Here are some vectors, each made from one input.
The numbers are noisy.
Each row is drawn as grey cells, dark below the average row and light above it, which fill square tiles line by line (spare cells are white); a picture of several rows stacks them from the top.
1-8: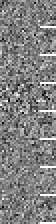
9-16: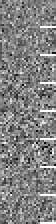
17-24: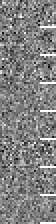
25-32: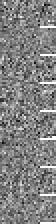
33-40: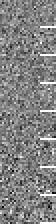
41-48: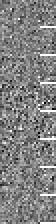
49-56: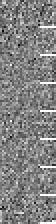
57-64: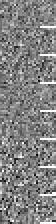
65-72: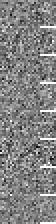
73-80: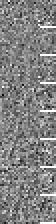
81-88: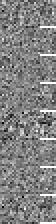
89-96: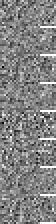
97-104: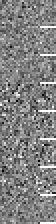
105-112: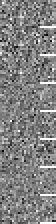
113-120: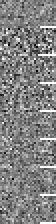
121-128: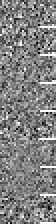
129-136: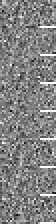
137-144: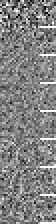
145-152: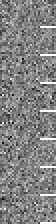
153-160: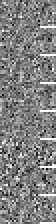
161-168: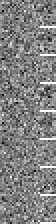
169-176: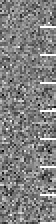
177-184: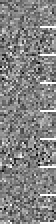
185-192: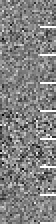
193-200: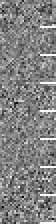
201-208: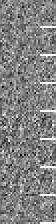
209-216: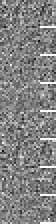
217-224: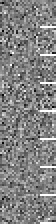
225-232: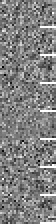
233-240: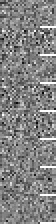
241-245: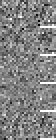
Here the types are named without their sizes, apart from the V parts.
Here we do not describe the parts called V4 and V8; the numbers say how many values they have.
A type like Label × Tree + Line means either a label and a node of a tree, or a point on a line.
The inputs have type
(Line + V4) × V8 + List(Circle).
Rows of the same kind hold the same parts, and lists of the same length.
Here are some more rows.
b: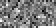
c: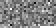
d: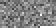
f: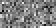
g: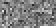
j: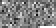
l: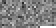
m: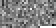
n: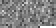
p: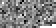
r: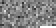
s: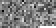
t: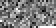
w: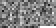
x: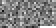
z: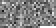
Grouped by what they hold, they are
b, t
c, g
d, l, m, n, r
f, p, s
j, w, x, z

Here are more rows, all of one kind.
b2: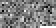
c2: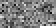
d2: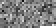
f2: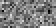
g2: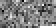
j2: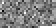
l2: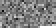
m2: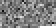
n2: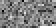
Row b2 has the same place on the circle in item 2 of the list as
g2, l2 and n2.
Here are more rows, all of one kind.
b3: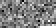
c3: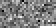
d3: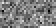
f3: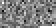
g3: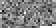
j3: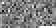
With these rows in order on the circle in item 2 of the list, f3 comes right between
b3 and g3.
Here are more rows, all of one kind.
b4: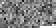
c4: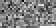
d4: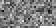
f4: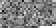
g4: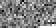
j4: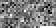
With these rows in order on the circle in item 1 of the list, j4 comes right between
c4 and d4.
